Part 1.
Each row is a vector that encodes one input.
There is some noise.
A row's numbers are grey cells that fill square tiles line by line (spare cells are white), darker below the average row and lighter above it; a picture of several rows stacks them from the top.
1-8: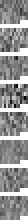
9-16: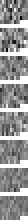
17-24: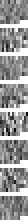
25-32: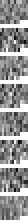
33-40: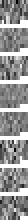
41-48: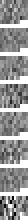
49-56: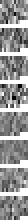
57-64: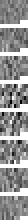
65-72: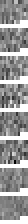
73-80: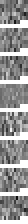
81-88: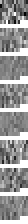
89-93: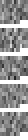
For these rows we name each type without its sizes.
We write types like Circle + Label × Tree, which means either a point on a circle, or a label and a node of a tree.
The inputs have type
(Bool × Bool × Bool + Line) × Line.
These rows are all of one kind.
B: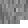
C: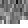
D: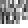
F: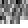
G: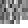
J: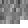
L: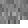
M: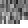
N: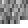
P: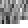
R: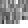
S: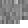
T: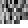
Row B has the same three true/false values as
J, L, M and N.
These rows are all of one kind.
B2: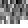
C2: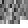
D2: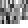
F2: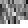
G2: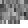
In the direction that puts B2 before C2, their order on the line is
B2, D2, C2, F2, G2.
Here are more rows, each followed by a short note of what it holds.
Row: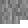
a point on each of two lines
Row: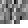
a point on each of two lines
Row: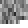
a point on a line and three true/false values
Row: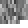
a point on each of two lines
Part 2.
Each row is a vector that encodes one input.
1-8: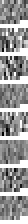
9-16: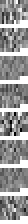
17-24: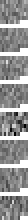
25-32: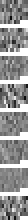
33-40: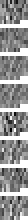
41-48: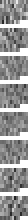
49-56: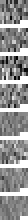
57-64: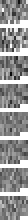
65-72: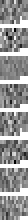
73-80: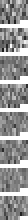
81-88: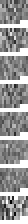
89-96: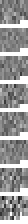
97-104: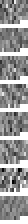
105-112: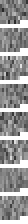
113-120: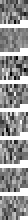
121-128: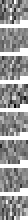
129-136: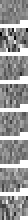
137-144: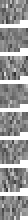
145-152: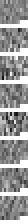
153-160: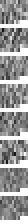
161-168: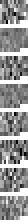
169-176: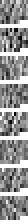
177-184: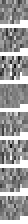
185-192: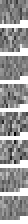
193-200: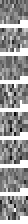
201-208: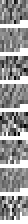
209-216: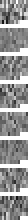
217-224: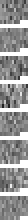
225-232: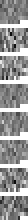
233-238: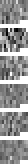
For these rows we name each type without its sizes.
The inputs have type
Circle × (Label + Line).
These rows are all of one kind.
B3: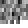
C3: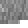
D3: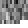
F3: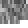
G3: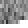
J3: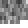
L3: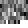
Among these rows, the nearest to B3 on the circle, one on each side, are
G3 and L3.
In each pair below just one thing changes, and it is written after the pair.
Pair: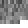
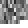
the place on the line
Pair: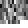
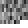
the place on the line
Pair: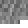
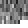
the place on the circle
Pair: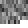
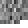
the place on the circle
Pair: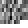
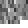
the place on the line
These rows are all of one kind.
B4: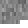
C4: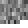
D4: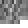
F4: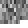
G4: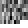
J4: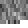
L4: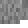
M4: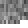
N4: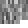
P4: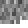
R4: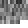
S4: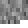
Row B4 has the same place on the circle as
C4, F4, M4 and N4.
